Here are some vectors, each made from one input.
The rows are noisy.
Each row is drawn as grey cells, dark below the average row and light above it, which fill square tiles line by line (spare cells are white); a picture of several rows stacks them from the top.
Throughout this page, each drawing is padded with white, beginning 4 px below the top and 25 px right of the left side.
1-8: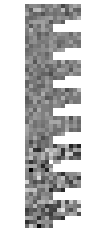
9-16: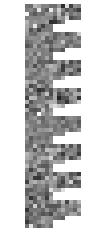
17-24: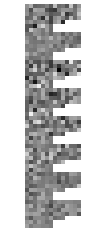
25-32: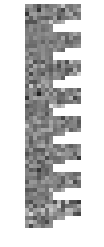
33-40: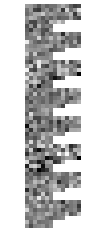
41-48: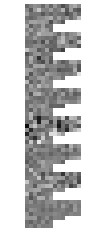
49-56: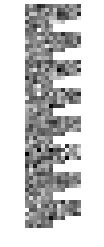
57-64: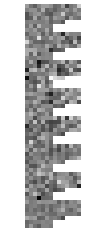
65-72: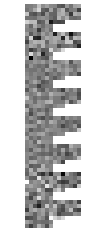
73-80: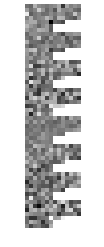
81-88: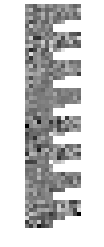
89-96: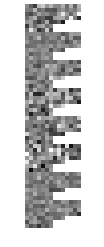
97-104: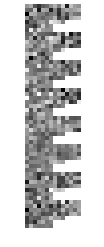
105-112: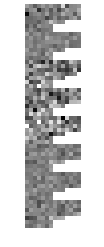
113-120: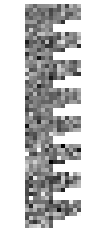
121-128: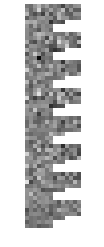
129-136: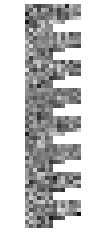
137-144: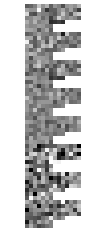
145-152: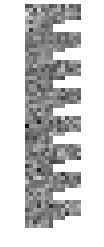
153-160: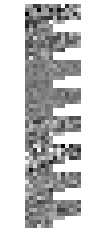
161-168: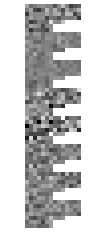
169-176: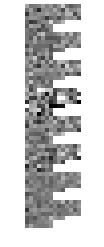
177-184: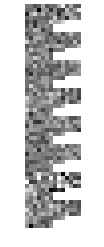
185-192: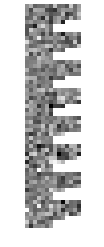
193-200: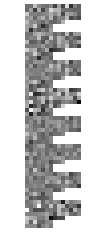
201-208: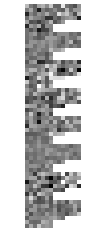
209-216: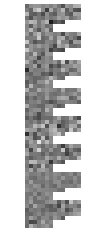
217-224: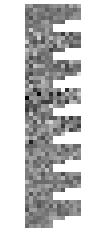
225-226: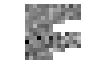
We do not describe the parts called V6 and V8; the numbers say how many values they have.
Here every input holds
either a point on an 11-point circle, a true/false value and a value of V6, or a value of V8.
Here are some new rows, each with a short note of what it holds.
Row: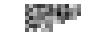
a point on an 11-point circle, a true/false value and a value of V6
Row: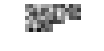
a point on an 11-point circle, a true/false value and a value of V6
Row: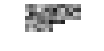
a value of V8
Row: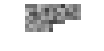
a value of V8
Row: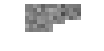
a point on an 11-point circle, a true/false value and a value of V6
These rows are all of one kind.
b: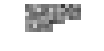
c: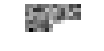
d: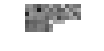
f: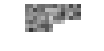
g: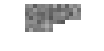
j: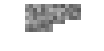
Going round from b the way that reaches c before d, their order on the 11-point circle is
b, f, g, c, j, d.
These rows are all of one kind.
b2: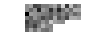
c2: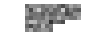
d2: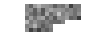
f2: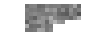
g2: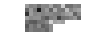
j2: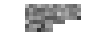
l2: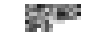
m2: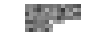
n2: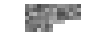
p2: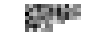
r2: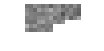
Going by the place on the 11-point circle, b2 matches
c2, l2, n2 and p2.
